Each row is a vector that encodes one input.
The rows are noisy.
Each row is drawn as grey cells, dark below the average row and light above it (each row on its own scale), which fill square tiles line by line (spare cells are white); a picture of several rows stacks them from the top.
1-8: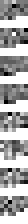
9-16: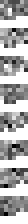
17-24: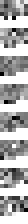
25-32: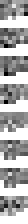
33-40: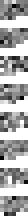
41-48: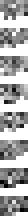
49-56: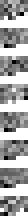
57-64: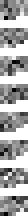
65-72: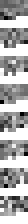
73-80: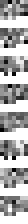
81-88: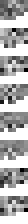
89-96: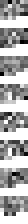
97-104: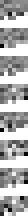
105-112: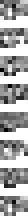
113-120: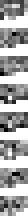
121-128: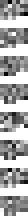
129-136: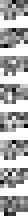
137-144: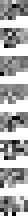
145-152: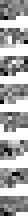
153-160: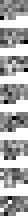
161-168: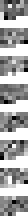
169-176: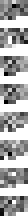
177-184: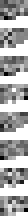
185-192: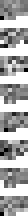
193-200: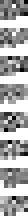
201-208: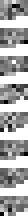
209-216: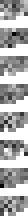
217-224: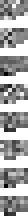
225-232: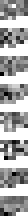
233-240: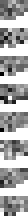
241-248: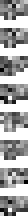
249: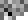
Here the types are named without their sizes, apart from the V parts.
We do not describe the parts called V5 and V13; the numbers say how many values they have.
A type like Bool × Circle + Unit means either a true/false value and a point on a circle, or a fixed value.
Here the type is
(Bool × Bool × Bool × Bool + V13) × V5 + Line.
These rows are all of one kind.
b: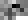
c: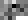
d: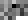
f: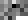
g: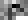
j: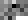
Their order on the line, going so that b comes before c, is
b, g, c, j, f, d.
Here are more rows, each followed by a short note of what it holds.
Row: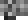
four true/false values and a value of V5
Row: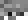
a value of V5 and a value of V13
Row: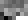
four true/false values and a value of V5
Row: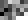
a value of V5 and a value of V13
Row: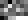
four true/false values and a value of V5
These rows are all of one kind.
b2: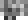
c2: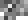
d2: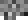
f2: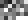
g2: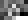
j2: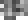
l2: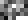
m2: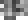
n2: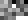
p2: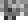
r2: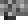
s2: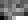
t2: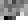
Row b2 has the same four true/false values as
j2, m2, p2 and r2.
